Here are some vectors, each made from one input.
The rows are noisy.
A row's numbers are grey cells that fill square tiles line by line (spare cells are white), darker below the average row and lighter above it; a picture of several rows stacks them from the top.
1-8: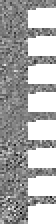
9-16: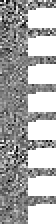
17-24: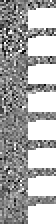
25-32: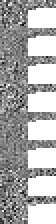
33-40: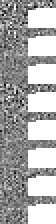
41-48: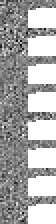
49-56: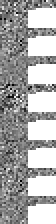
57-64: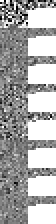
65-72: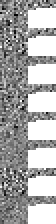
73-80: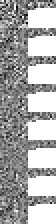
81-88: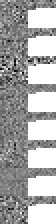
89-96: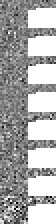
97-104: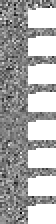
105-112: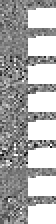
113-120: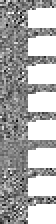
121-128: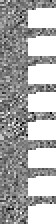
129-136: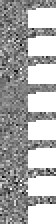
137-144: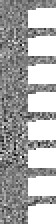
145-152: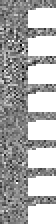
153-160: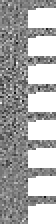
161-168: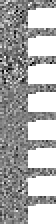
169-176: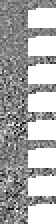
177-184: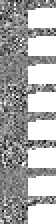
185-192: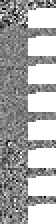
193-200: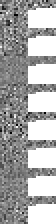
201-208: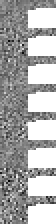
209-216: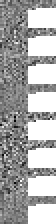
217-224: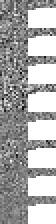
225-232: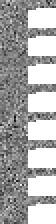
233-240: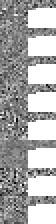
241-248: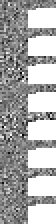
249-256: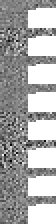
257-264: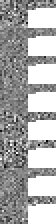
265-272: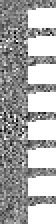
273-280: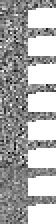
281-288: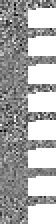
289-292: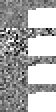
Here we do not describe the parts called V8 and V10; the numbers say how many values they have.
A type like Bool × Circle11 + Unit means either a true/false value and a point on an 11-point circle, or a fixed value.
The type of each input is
Bool × V10 + (Label11 + Tree12) × V8.
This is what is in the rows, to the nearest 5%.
About 20% of them hold a true/false value and a value of V10. The rest hold a value of V8, together with either one of 11 labels, or a node of a 12-node tree.
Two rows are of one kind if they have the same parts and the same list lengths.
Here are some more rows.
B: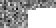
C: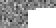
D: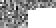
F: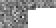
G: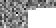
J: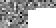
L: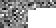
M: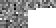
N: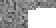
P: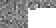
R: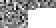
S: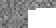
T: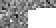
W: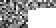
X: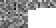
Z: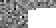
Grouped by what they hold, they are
B, D, L, R, T
C, G, J, N, Z
F, M, P, S, W, X

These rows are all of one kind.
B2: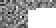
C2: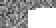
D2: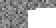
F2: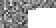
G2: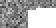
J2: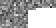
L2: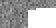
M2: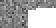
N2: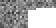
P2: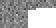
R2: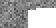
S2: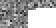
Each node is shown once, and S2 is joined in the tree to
R2.
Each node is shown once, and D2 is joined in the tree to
R2.
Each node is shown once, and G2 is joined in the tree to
F2 and M2.
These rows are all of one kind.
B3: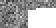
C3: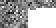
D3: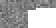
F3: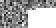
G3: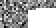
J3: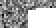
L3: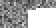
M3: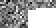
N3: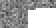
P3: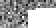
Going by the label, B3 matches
D3, L3 and M3.
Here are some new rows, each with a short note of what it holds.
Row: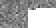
one of 11 labels and a value of V8
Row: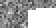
a node of a 12-node tree and a value of V8
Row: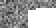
one of 11 labels and a value of V8
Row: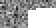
a true/false value and a value of V10
